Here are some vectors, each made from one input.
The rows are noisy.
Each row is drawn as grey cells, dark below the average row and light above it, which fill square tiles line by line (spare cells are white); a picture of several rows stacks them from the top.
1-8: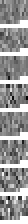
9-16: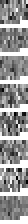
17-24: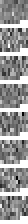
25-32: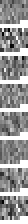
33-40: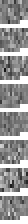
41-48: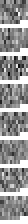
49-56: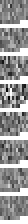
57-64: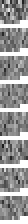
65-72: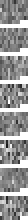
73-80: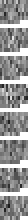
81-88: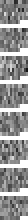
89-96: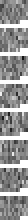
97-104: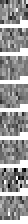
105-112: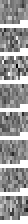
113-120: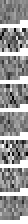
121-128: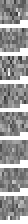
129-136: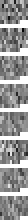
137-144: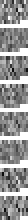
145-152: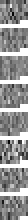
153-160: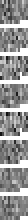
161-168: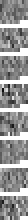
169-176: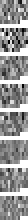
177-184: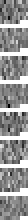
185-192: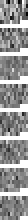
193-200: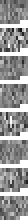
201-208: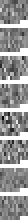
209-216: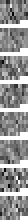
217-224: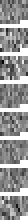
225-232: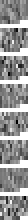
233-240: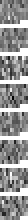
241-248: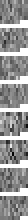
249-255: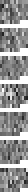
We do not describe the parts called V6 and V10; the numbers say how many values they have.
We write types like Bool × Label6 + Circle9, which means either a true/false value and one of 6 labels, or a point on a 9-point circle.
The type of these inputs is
(Circle8 + V10) × V6 + Label5.
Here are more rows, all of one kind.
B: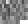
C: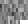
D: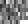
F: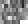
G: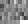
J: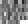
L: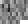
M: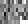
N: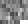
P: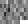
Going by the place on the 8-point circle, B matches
C, D, F and P.
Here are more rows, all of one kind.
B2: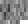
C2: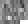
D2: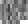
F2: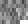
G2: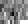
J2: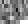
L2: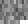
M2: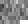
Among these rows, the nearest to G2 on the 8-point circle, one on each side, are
J2 and L2.
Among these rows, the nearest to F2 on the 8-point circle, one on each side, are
L2 and M2.
